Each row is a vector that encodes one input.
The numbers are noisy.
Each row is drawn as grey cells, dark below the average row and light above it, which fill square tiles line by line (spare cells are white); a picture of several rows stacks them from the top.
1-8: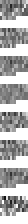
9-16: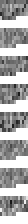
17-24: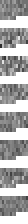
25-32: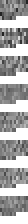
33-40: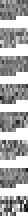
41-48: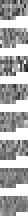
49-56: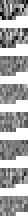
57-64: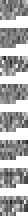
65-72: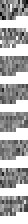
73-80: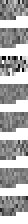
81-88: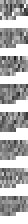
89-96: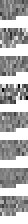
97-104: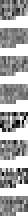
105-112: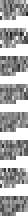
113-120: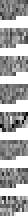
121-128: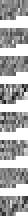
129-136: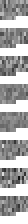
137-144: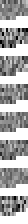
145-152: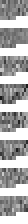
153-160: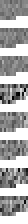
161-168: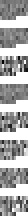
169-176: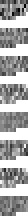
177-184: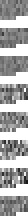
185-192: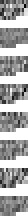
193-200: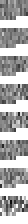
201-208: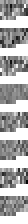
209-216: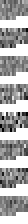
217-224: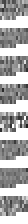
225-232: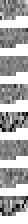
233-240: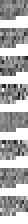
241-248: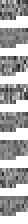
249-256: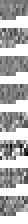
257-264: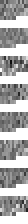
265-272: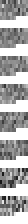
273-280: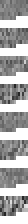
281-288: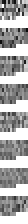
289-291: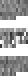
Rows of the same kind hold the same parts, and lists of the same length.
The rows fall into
2 kinds.
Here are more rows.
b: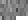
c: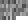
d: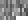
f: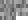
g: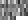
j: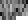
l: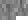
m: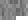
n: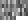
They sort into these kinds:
b, d, g, j, l, m, n
c, f

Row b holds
a node of each of two 16-node trees.
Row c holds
a node of a 7-node tree.
